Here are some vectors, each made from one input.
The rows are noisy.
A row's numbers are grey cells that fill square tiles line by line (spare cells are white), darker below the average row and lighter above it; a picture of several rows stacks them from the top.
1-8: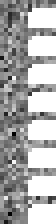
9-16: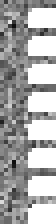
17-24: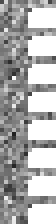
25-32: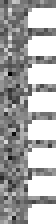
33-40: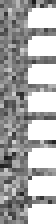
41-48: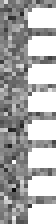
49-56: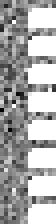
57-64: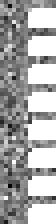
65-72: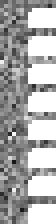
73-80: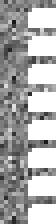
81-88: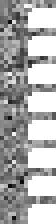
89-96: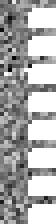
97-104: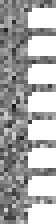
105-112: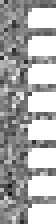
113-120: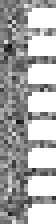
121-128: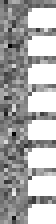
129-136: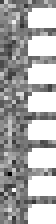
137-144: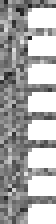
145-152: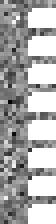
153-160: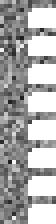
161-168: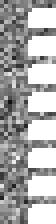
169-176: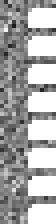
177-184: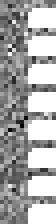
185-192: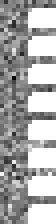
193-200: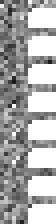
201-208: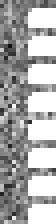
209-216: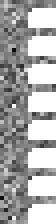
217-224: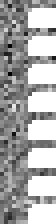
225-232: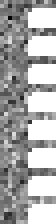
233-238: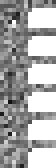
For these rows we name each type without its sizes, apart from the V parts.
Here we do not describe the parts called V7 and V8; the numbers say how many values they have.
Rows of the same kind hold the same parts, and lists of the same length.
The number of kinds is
3.
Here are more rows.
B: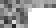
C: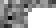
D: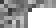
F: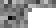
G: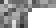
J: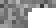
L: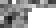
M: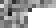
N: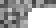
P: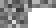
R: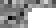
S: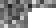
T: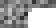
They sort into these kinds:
B, C, F, L, P, R, S
D, J, M, N
G, T

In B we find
a point on a line and a value of V7.
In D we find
a true/false value and a value of V8.
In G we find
a point on a circle and a true/false value.
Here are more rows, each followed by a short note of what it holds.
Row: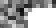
a point on a line and a value of V7
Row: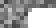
a point on a circle and a true/false value
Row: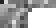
a point on a circle and a true/false value
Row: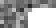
a point on a line and a value of V7
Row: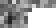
a point on a line and a value of V7
